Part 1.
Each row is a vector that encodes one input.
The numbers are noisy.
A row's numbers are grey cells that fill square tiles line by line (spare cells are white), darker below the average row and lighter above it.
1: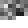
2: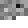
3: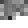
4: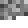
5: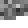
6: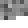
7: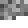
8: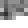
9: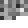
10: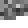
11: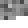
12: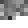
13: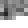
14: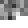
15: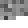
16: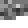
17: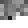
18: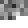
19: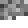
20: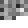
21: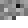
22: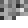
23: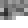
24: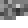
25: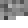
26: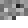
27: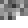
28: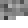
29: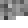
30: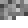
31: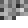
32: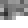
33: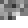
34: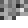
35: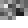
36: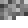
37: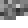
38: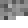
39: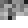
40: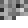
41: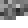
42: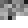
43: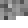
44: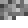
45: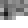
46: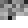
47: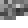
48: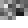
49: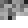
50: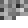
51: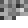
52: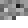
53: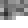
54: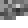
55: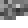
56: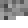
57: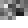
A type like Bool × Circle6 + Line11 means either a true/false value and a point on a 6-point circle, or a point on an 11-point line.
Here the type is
Tree10.
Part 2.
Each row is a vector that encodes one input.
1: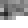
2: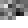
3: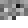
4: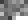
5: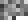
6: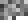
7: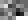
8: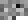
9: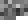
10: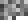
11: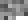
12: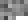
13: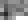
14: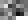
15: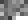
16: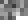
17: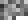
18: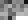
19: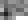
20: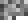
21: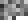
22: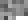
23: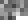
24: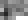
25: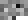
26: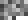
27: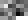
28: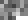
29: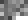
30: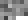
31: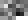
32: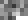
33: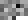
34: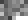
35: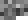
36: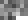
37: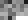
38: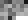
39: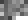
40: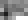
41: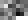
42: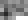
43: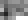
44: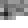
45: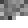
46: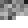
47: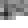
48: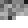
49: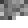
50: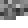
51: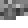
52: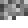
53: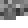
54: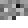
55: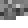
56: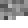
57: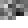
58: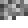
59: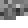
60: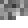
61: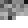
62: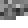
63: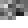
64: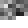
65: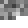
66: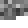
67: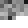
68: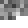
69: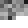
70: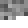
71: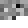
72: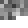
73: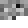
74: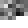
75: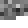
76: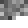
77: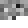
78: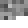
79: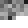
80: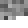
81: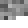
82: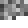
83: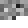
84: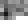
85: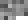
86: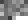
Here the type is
Tree9.
